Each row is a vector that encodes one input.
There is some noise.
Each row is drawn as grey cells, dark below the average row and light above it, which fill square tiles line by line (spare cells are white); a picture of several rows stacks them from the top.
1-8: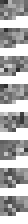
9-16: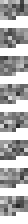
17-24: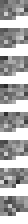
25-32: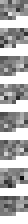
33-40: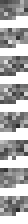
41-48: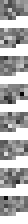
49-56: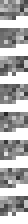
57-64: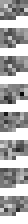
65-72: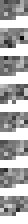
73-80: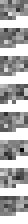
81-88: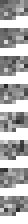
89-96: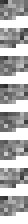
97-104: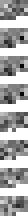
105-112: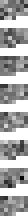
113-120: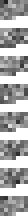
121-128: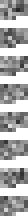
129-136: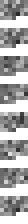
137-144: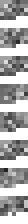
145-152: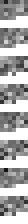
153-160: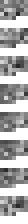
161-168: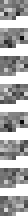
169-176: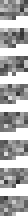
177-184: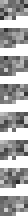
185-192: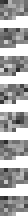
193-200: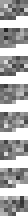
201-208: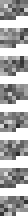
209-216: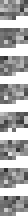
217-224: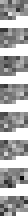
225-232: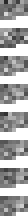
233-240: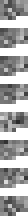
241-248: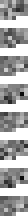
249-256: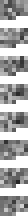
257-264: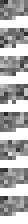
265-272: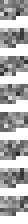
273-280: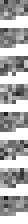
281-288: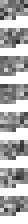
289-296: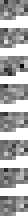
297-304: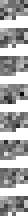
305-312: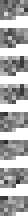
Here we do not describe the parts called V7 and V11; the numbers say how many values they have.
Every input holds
either a point on a 5-point line, a true/false value and a value of V7, or a value of V11.
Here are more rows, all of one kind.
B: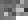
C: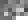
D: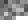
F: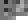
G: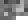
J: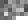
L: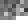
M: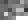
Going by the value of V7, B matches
L and M.
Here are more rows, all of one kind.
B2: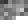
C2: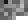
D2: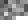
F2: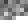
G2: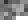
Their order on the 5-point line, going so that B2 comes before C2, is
B2, C2, G2, D2, F2.
